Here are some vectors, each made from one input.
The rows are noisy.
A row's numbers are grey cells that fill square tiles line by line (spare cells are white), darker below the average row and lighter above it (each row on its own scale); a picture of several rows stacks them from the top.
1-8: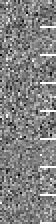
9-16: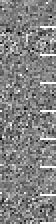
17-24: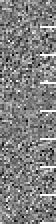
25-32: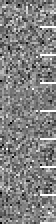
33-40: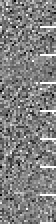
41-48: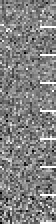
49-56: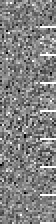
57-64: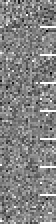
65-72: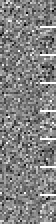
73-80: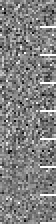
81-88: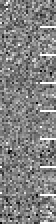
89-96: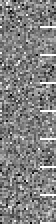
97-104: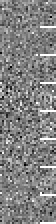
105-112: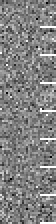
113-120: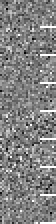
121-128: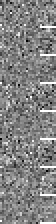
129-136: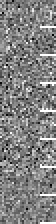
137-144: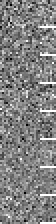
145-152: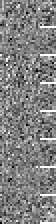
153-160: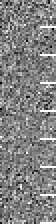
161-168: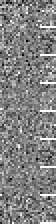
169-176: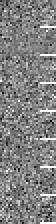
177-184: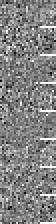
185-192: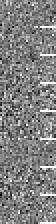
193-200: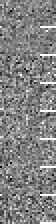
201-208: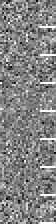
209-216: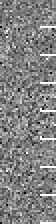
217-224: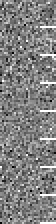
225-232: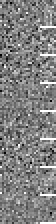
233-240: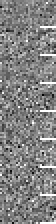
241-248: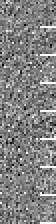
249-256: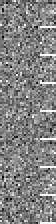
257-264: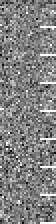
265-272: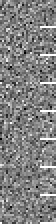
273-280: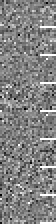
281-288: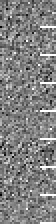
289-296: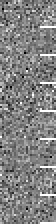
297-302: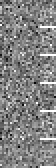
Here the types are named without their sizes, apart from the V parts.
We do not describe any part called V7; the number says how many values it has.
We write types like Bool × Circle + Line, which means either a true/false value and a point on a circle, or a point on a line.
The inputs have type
Bool × Bool × Bool × Bool × (Circle + V7) × Label.
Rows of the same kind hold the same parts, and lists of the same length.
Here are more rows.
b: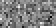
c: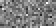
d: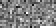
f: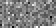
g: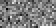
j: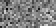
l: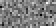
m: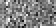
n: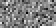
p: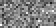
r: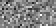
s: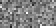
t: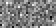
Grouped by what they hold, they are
b, c, f, l, m, n, t
d, g, j, p, r, s

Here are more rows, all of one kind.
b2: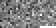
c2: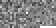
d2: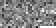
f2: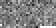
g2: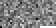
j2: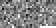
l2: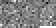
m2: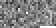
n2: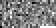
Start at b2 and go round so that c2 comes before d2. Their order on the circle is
b2, g2, n2, c2, m2, f2, d2, l2, j2.
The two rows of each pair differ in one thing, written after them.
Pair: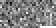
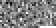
one of the four true/false values
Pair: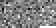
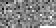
one of the four true/false values
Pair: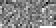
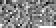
one of the four true/false values
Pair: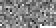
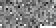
the label
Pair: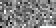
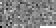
one of the four true/false values
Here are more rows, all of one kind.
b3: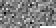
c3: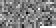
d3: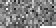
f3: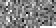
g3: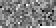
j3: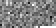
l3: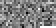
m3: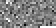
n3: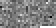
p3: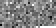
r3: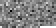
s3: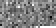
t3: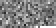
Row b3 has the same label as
c3, d3, l3 and s3.
